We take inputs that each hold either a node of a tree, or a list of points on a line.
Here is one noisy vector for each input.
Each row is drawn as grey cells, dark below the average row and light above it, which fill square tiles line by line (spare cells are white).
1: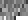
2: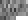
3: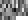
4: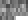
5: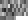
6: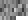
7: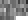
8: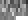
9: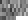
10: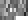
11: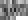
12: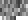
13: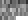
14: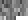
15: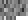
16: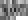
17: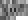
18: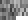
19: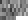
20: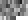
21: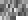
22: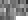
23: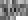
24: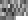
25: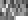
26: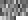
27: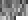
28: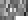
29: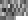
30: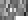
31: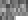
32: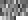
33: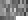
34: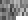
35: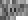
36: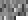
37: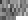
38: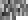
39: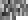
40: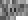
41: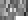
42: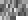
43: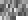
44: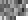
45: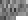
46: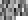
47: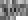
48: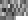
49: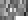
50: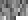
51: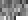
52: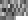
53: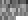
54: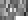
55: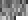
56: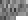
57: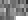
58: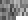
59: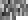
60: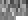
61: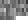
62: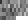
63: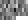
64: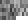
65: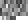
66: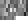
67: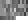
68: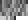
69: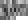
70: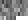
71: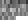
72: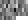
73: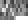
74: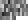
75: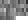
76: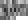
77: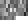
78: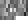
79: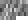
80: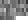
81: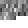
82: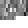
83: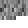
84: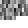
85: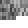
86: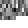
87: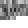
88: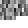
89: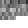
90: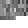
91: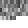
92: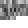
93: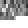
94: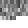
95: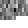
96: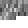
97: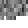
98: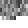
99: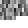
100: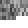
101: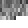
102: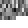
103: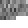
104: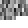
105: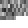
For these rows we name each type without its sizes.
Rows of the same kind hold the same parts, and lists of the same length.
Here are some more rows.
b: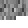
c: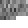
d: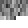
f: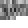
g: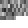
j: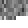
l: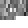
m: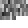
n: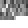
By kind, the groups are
b, d, j
c, f, g
l, n
m

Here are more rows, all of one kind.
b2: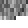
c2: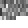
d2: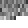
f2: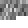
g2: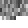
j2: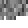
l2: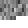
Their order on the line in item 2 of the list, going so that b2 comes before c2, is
b2, d2, j2, c2, f2, l2, g2.
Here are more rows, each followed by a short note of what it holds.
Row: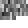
the empty list
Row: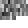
the empty list
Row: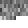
a list of two items
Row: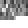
a list of one item
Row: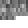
a list of one item
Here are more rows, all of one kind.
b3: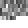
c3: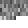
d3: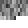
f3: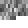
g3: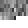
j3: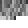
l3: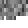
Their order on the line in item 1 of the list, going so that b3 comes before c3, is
b3, c3, j3, d3, l3, g3, f3.
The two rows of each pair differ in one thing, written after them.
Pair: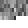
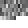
the place on the line in item 1 of the list
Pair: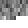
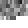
the place on the line in item 2 of the list
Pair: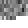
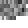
the place on the line in item 2 of the list
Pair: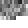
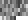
the place on the line in item 1 of the list
